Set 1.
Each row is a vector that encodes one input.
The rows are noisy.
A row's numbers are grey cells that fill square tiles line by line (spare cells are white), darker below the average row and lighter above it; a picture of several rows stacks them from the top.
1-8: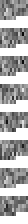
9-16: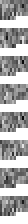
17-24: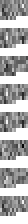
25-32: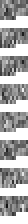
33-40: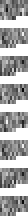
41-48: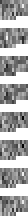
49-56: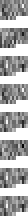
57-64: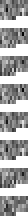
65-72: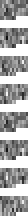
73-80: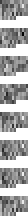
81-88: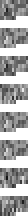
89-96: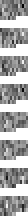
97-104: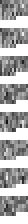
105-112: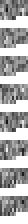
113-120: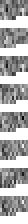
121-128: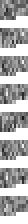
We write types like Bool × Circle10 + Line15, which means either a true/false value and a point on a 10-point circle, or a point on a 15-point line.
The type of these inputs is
Bool × Bool × Bool.
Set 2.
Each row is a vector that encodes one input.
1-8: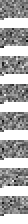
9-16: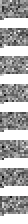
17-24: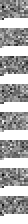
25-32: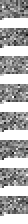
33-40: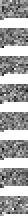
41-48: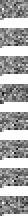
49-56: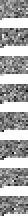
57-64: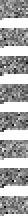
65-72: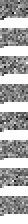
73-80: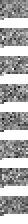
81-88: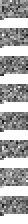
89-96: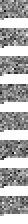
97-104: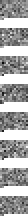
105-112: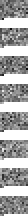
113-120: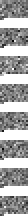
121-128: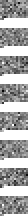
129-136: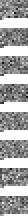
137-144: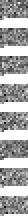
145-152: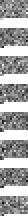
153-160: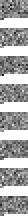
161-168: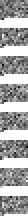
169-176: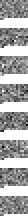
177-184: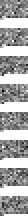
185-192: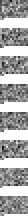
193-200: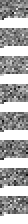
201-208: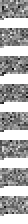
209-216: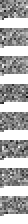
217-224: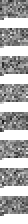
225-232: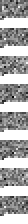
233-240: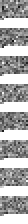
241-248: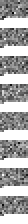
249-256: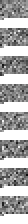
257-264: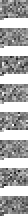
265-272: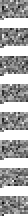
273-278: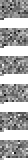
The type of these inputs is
Bool × Bool × Bool × Bool × Bool.
